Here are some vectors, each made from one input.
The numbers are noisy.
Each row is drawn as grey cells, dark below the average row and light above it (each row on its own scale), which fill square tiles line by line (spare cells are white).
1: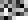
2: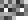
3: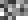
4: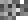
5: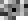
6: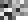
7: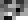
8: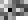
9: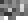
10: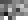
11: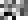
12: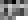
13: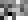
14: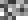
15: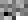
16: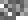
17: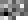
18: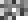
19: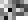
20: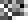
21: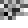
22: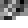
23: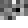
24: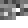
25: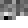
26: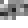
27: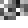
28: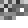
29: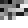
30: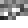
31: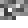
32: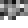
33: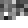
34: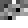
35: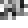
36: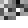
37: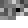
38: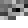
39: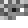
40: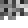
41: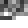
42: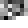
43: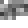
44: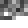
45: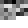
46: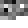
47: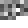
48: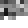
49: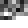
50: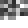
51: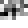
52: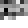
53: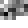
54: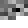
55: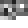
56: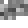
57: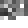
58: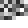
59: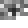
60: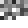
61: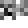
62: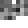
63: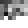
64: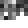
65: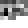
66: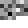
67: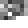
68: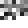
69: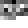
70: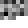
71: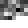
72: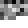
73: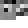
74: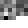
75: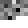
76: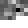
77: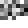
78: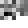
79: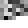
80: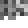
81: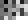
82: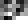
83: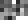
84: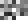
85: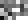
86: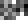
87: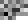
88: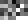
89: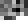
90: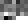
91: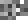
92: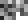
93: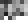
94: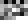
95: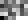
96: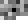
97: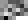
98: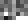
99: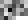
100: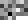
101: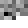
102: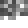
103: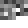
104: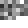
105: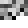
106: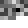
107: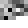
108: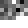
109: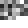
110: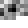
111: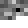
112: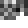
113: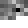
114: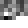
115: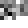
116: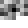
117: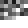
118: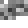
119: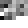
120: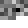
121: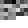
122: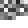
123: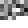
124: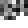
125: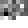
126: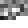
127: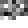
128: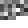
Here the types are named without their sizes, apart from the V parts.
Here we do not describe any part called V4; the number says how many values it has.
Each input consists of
a label, a true/false value and a value of V4.
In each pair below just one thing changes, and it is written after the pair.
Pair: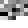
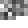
the label
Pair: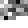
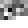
the label
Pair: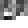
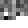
the true/false value
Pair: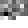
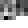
the value of V4
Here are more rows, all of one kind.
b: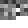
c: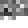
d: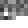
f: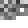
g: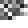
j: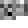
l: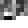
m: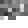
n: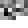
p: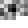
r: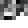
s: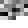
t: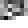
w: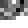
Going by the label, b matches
l, r and s.
